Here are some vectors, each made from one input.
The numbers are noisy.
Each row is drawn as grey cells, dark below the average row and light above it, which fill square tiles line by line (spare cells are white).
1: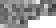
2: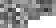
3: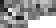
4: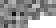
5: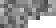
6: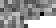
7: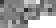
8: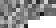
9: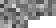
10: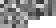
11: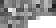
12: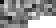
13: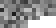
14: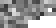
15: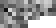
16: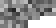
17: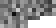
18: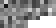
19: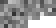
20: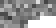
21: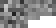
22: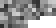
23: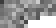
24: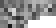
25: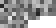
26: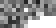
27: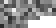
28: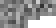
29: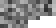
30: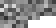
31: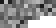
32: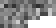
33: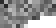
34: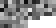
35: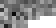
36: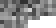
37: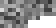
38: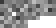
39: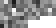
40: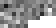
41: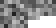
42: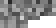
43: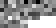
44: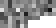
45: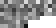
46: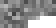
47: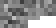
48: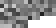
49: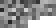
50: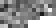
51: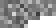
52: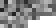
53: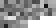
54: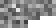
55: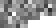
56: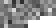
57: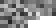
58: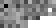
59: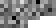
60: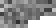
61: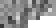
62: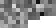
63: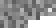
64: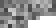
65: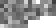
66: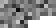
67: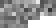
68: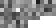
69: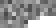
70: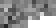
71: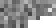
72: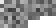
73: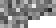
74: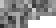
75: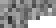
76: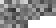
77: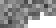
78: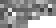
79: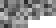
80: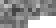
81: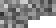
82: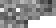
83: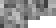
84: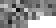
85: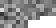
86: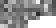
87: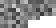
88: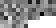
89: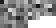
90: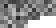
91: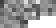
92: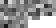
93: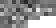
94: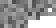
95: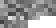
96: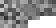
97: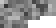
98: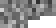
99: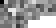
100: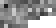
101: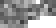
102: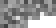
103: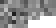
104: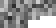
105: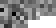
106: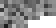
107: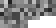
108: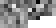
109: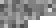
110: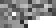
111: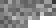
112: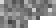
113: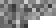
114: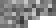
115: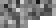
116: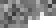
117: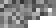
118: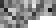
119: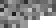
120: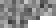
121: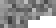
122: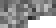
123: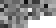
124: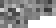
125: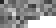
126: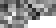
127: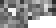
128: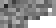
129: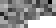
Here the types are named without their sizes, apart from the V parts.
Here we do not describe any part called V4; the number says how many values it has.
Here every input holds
a label, five true/false values and two values of V4.
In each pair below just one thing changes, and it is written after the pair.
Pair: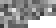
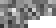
one of the five true/false values
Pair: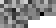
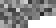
one of the five true/false values
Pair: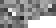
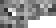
one of the five true/false values
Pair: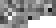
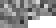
the label
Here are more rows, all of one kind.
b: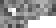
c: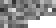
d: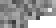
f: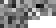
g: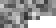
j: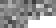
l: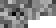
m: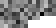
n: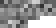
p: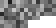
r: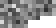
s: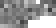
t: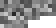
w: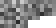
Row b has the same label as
c, f, m and p.
